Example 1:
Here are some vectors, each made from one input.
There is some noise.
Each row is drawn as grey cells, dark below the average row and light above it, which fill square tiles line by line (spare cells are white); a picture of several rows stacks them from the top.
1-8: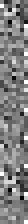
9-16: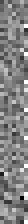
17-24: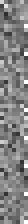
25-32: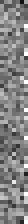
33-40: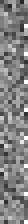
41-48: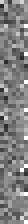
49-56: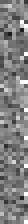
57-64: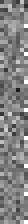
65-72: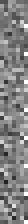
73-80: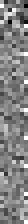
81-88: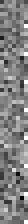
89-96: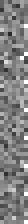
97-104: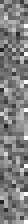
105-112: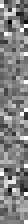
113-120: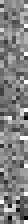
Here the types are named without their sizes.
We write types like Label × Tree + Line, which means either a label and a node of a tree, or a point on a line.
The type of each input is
List(Line).
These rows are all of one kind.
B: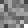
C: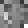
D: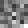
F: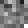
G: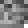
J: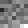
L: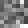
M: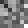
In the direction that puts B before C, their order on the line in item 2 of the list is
J, D, L, F, G, B, C, M.
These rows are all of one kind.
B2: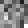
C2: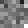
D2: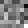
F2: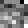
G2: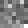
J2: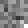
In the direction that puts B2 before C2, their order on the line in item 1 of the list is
D2, B2, F2, C2, J2, G2.
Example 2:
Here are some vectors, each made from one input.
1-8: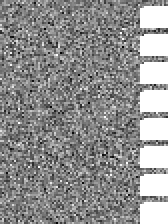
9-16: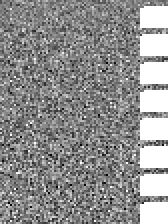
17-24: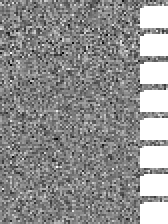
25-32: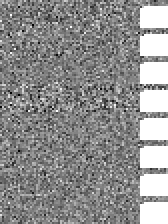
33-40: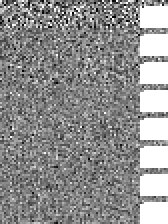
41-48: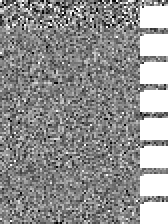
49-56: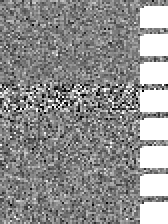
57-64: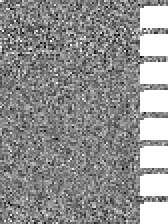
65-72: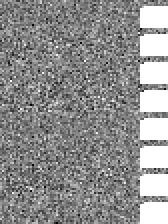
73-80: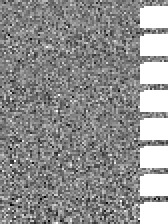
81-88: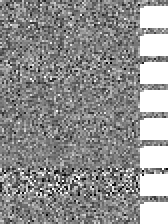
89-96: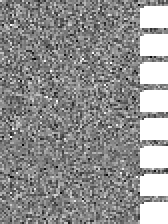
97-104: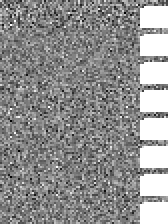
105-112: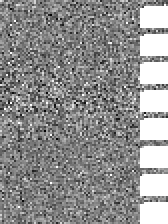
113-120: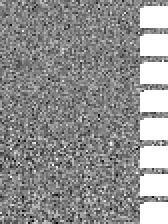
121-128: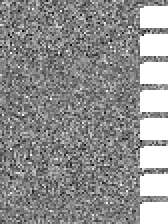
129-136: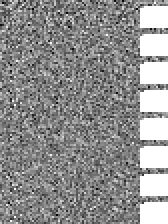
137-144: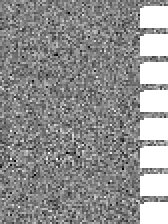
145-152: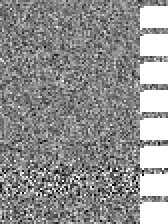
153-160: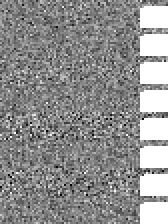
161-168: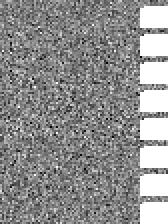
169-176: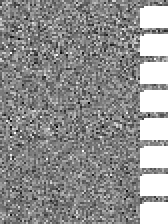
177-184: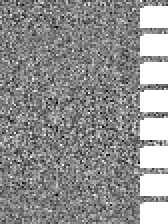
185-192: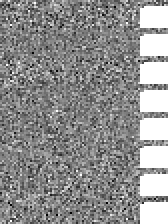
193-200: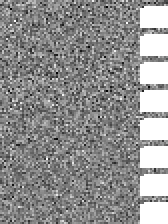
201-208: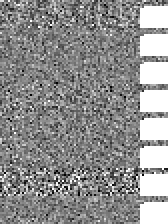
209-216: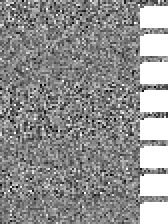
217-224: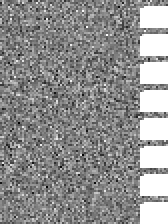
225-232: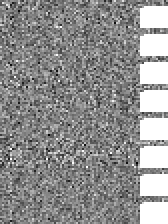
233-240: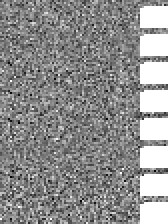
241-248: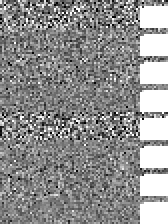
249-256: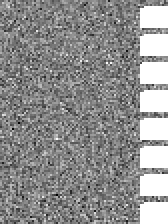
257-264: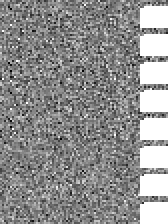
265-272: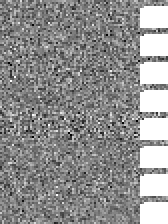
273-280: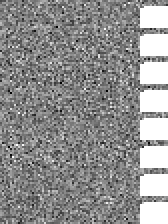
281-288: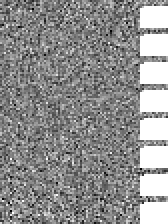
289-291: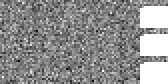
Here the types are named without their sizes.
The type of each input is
List(Circle).
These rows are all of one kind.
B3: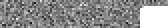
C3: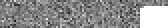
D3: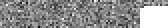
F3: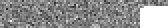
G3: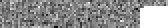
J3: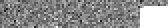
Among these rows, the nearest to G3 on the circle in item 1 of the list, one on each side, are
B3 and F3.
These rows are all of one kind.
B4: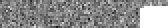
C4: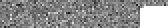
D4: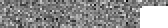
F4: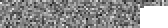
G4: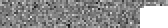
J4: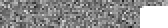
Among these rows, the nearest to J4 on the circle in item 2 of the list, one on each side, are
D4 and F4.
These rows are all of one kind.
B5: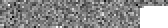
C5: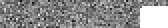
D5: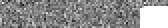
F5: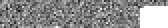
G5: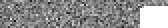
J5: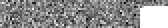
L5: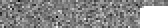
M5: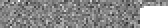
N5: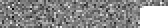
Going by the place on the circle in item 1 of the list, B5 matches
F5, L5 and N5.
